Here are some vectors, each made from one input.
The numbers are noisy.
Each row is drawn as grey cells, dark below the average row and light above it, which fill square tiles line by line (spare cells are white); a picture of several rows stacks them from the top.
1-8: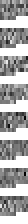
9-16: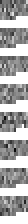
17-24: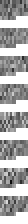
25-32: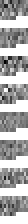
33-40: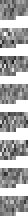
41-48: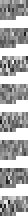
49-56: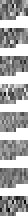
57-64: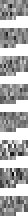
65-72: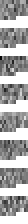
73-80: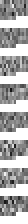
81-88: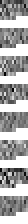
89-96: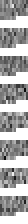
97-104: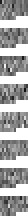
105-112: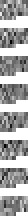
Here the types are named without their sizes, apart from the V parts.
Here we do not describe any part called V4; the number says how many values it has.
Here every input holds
a value of V4, together with either a point on a line, or three true/false values.
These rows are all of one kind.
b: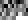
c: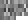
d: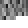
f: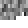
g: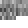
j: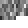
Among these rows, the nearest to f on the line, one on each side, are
c and j.
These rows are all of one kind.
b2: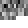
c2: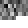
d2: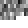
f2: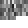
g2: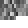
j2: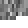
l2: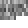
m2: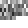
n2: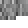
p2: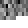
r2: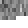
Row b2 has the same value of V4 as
c2, d2, l2 and r2.
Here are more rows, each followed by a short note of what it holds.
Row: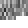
a point on a line and a value of V4
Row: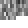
a point on a line and a value of V4
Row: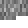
three true/false values and a value of V4
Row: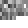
three true/false values and a value of V4
